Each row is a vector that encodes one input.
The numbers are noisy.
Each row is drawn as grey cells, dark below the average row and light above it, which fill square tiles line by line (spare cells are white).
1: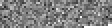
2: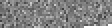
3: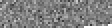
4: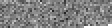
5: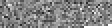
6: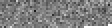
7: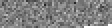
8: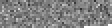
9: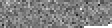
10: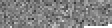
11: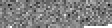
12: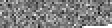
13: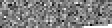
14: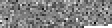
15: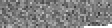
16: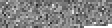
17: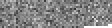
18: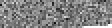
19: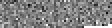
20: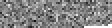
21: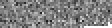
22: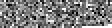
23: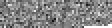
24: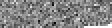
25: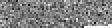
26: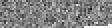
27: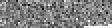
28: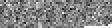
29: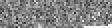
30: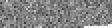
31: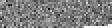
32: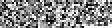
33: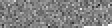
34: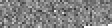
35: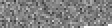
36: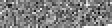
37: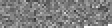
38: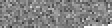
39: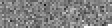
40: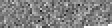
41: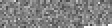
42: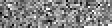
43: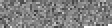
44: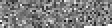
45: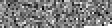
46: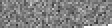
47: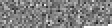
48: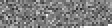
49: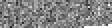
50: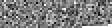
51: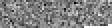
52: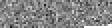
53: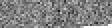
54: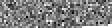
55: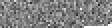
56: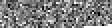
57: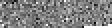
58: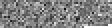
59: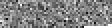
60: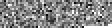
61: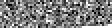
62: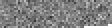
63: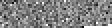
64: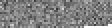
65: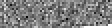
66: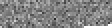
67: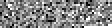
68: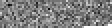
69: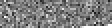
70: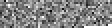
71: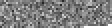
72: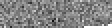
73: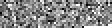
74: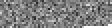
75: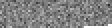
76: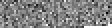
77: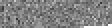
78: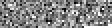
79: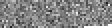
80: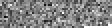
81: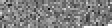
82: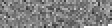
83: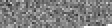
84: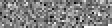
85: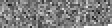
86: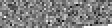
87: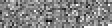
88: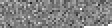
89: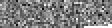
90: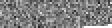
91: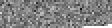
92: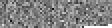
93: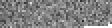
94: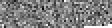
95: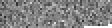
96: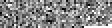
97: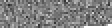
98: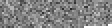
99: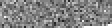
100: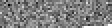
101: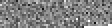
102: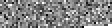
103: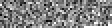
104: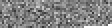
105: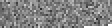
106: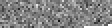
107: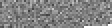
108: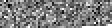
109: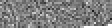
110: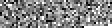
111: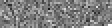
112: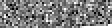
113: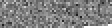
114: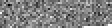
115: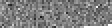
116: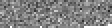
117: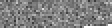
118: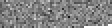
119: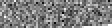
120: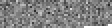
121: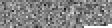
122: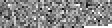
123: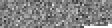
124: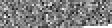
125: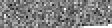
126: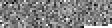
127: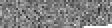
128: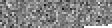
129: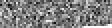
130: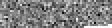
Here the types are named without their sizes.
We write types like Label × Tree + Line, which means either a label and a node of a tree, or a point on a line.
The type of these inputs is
Bool × (Circle × Tree + Unit).
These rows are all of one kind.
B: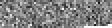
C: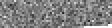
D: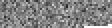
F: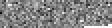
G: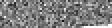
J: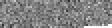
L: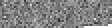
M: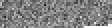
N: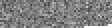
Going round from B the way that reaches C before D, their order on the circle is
B, N, L, C, M, F, G, D, J.
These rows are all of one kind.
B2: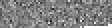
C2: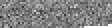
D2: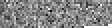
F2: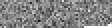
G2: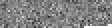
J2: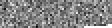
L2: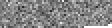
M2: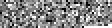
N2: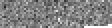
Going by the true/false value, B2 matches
G2, J2 and N2.
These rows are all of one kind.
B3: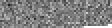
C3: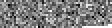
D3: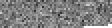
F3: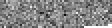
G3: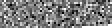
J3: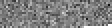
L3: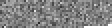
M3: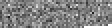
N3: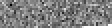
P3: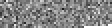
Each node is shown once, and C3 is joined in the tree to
D3.
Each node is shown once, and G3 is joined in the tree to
N3.
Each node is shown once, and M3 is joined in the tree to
B3 and L3.
